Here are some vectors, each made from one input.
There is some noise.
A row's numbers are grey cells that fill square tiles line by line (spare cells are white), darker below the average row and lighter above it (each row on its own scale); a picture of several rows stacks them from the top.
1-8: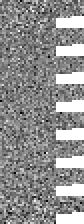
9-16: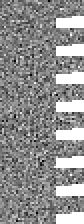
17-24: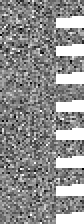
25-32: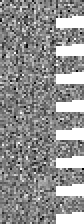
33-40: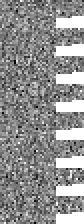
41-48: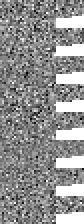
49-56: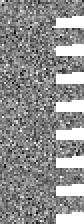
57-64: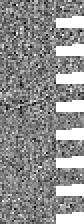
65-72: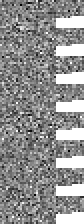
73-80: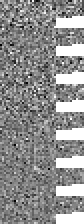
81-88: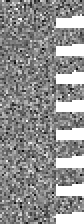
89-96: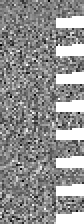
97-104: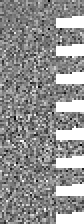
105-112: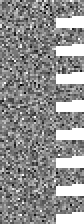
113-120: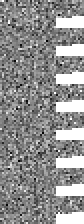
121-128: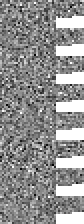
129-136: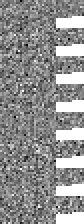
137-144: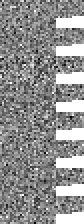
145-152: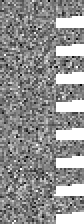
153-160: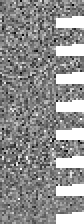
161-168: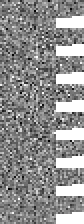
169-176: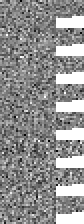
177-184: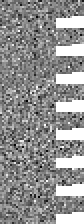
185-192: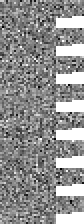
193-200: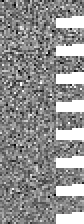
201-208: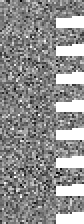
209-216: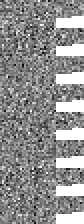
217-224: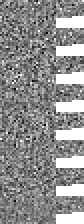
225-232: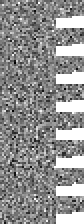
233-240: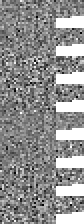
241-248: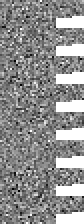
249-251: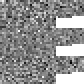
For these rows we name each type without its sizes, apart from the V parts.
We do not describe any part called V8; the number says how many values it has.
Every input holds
a value of V8, together with a list of points on a line.
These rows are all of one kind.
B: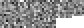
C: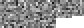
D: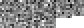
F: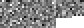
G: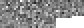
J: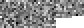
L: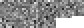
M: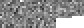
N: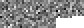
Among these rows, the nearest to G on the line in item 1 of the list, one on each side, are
D and F.
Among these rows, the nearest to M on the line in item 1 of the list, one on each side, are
B and J.
